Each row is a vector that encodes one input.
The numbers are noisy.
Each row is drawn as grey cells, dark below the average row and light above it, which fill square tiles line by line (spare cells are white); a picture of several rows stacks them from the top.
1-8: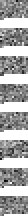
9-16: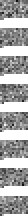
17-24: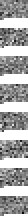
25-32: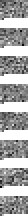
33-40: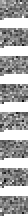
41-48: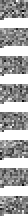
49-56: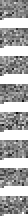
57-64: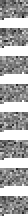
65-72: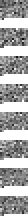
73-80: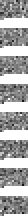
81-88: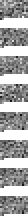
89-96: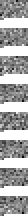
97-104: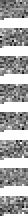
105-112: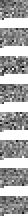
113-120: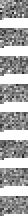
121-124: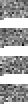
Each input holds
a true/false value, together with a list of up to three points on a 5-point line.
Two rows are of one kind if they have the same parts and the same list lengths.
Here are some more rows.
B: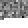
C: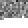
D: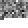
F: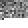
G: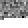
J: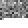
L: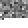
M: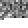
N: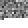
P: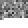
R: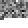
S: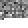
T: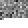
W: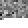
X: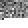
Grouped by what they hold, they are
B, F, J, N, S, W, X
C, G, L, P, T
D, R
M

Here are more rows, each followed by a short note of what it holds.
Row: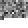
a true/false value, together with the empty list
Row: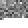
a true/false value, together with a list of two items
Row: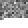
a true/false value, together with a list of two items
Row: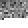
a true/false value, together with a list of three items
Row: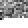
a true/false value, together with the empty list
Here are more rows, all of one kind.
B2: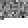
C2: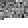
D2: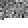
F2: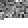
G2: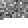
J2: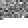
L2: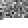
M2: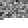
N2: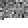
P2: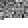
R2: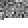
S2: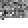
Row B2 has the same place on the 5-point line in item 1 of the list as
G2, J2 and S2.
